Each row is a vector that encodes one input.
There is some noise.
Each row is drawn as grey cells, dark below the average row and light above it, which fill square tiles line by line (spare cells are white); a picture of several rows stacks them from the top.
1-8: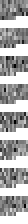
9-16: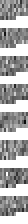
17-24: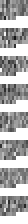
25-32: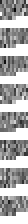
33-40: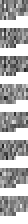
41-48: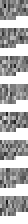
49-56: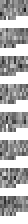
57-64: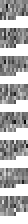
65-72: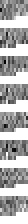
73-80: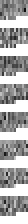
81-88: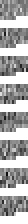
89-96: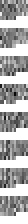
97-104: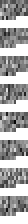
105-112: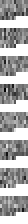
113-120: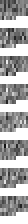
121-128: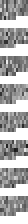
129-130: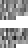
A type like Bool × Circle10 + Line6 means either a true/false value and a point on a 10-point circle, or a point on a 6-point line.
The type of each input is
(Bool × Bool × Bool × Bool + Label10) × Line7.
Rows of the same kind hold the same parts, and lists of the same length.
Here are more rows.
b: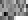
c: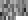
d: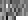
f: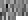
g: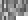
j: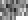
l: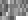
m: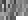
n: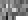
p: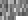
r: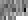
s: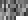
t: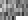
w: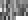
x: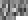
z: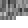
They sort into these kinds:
b, j
c, d, f, g, l, m, n, p, r, s, t, w, x, z

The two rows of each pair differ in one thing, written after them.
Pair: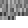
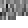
one of the four true/false values
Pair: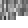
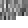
the place on the 7-point line
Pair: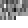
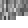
the place on the 7-point line
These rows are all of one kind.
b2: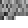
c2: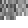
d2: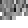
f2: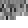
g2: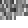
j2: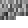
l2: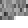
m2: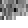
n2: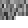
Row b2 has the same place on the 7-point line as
j2 and n2.
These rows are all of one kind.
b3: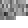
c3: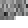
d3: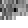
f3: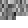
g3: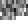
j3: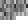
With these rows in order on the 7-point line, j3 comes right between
d3 and f3.
